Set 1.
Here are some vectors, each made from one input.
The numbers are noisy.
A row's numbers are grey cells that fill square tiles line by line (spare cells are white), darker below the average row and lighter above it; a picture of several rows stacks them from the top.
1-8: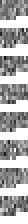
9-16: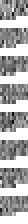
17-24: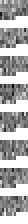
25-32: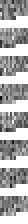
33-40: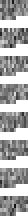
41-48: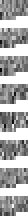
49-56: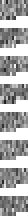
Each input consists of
three true/false values.
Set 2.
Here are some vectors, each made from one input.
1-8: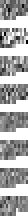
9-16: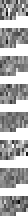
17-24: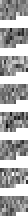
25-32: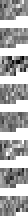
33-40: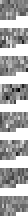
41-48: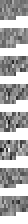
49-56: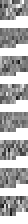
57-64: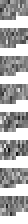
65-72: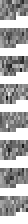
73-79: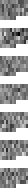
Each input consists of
a point on a 4-point line and a point on a 6-point line.
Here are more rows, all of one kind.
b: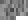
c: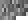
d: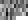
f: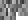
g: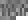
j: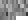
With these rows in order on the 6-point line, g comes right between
b and c.
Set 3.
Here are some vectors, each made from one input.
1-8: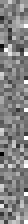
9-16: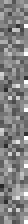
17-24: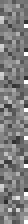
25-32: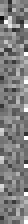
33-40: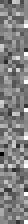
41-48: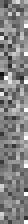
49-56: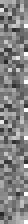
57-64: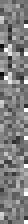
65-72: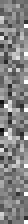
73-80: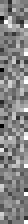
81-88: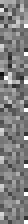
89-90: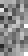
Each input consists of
a node of a 10-node tree.
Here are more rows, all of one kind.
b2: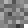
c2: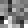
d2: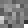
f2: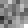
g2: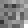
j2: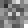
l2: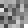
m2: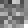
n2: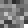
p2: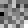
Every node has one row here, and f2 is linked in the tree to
g2 and l2.
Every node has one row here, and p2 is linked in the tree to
l2.
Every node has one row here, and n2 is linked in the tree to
d2.
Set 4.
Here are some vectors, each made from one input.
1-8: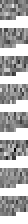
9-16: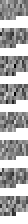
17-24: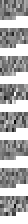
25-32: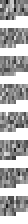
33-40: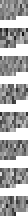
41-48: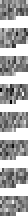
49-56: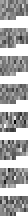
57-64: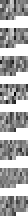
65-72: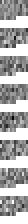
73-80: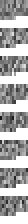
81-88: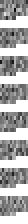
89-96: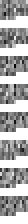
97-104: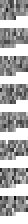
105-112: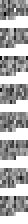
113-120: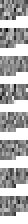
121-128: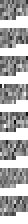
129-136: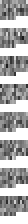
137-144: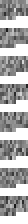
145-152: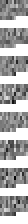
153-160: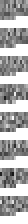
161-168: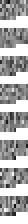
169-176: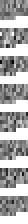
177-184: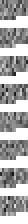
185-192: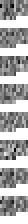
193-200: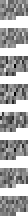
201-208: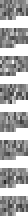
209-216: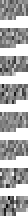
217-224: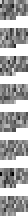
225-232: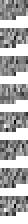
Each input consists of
four true/false values.
